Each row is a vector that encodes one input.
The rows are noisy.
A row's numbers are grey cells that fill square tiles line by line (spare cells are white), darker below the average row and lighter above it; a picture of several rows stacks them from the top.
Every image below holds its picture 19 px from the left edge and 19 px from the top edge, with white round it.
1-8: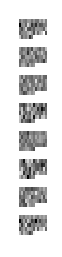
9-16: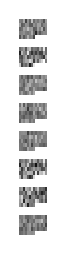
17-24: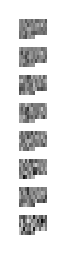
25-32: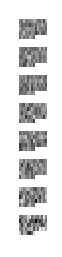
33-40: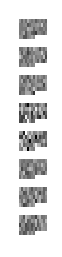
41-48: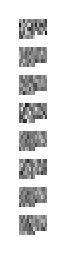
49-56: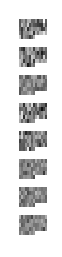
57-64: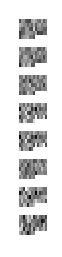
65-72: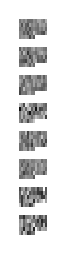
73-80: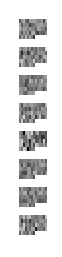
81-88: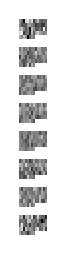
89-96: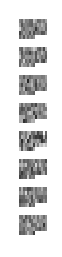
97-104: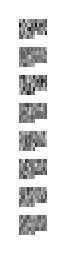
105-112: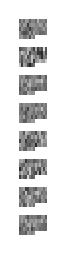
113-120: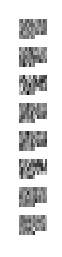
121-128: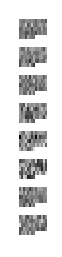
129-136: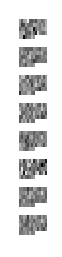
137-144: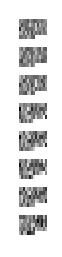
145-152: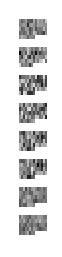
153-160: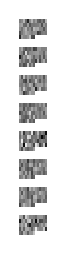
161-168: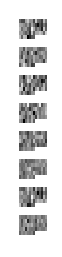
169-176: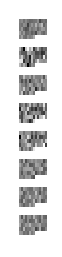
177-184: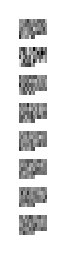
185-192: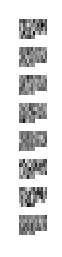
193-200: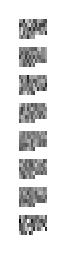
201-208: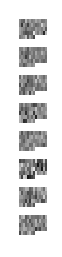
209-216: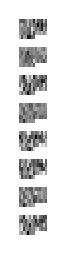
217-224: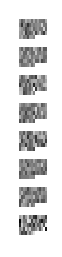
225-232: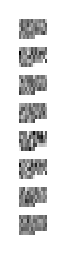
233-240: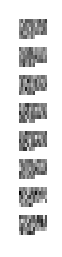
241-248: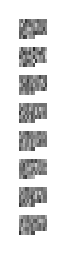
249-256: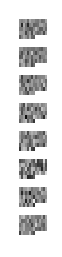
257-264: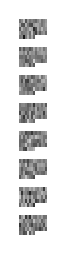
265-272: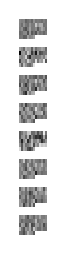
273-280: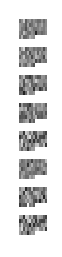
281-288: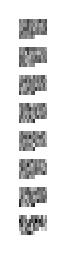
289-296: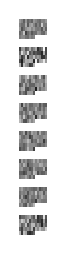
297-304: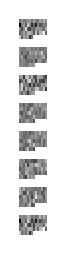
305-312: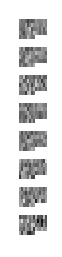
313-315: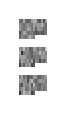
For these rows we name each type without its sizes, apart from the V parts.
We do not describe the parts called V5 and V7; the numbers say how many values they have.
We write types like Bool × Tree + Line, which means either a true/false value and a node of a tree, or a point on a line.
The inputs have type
Circle + Label × (Tree + V5) × V7.
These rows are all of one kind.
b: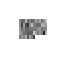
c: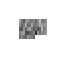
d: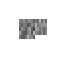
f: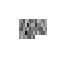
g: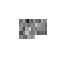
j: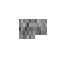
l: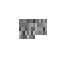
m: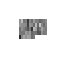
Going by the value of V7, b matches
j and m.
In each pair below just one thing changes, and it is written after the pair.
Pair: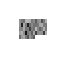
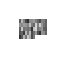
the value of V7
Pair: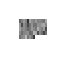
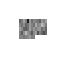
the label
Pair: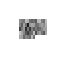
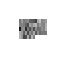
the node of the tree
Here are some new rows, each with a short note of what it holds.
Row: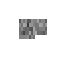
a label, a node of a tree and a value of V7
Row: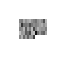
a label, a value of V5 and a value of V7
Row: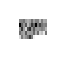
a point on a circle
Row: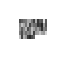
a point on a circle
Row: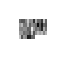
a point on a circle
